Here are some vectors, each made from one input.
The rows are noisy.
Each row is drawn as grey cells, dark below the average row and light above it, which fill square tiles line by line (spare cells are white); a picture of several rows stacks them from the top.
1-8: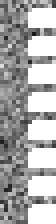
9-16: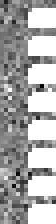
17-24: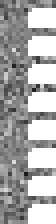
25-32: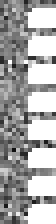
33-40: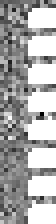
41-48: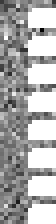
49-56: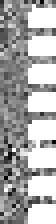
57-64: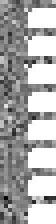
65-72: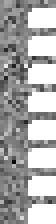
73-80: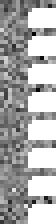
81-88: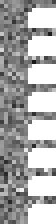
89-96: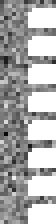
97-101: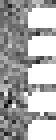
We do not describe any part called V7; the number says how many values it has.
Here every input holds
a value of V7, together with either a point on a 5-point line, or a point on a 6-point line.
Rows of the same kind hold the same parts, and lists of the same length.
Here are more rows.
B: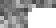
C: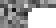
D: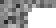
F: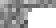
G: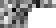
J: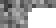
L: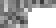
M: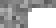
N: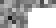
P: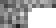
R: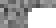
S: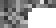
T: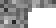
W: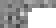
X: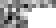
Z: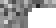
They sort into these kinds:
B, C, F, J, P, R, S, W, X, Z
D, G, L, M, N, T

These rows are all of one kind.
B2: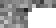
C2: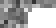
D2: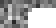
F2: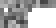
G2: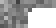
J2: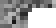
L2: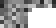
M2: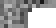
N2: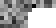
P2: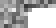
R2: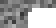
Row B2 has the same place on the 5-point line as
G2, J2, M2 and R2.
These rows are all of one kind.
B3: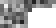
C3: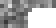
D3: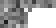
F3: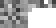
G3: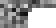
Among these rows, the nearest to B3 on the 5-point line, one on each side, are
C3 and D3.
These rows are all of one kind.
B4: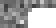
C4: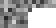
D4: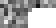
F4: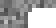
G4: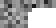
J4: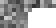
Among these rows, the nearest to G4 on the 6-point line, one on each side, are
C4 and F4.
